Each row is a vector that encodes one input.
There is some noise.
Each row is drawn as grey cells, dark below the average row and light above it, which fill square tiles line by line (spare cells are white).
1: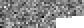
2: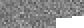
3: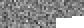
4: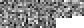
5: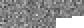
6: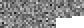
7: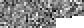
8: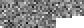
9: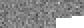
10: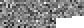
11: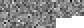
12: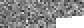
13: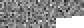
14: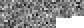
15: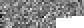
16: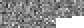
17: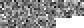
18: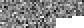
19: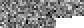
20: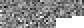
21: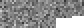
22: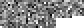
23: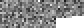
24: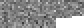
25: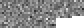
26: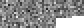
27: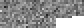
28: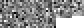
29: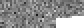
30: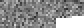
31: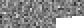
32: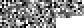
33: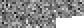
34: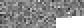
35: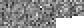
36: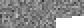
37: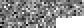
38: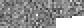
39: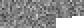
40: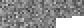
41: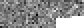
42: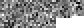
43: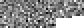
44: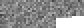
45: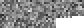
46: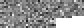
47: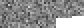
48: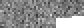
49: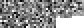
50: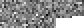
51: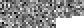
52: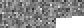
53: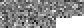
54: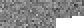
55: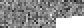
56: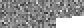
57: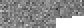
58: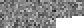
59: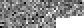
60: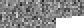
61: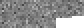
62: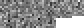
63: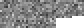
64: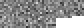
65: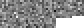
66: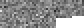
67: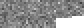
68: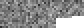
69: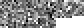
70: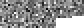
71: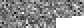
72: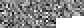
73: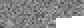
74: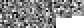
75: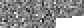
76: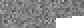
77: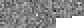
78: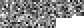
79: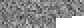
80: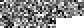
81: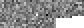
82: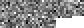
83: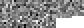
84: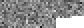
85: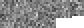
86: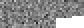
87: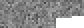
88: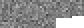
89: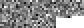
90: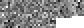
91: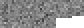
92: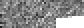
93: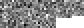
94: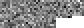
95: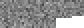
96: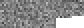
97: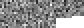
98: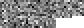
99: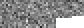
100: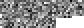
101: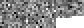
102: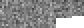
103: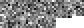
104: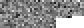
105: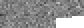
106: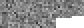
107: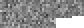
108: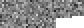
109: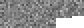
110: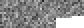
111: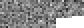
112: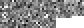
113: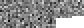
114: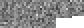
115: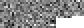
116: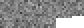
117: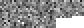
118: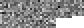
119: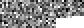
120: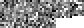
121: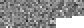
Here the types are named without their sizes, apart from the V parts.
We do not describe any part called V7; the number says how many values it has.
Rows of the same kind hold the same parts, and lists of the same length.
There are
4 kinds of row.
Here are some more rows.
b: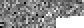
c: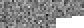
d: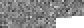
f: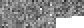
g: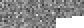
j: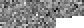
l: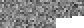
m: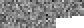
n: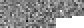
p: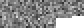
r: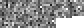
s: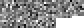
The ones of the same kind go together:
b, d, l, m
c, f, g, j, n
p, r
s

